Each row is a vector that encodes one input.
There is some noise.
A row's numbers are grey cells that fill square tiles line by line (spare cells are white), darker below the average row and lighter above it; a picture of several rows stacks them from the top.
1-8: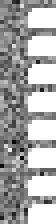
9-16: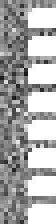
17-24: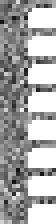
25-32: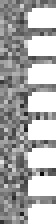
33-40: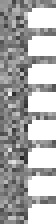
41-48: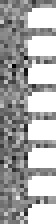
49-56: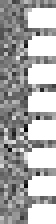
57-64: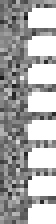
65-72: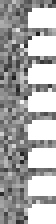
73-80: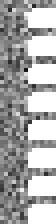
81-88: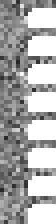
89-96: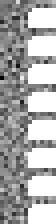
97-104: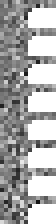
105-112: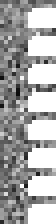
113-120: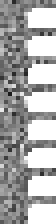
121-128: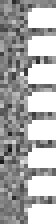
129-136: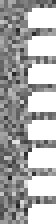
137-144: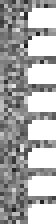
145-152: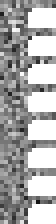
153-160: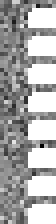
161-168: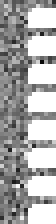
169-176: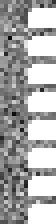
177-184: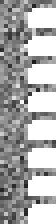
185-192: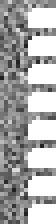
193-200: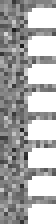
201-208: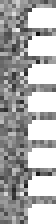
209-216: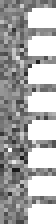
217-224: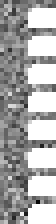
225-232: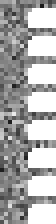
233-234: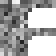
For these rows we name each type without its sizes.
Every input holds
a point on a line, together with either a point on a circle and a true/false value, or a point on a line.
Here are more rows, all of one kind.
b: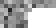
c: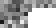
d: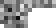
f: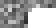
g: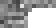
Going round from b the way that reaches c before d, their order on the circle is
b, c, f, d, g.
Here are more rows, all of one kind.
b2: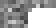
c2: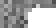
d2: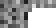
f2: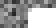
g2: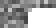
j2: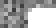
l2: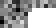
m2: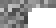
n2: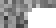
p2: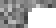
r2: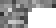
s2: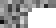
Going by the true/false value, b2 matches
g2, l2 and r2.
